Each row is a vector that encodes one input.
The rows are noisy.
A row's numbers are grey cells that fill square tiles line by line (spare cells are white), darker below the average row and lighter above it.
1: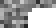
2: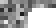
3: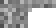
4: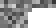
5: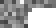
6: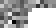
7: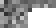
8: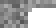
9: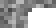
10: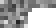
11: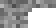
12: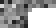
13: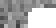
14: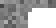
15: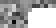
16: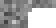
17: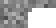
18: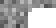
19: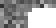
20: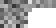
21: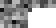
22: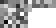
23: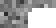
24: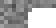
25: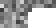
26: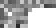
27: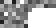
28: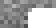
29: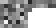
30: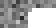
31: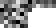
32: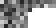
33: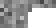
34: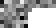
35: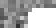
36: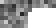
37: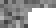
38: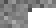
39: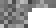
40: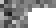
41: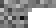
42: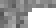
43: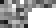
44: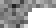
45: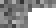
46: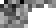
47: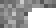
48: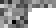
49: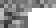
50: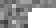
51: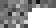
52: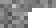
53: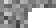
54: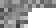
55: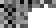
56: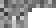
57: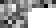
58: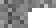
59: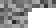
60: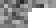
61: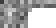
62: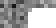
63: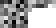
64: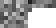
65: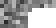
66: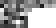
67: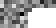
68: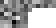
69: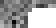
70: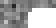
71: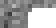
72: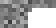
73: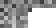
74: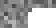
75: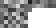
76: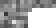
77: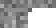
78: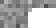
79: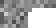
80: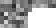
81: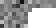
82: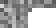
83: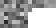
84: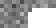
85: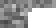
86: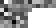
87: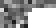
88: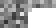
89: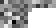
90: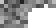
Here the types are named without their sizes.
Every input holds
either a point on a line, or four true/false values.
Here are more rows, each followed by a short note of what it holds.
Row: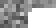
four true/false values
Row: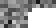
four true/false values
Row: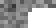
four true/false values
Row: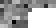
a point on a line
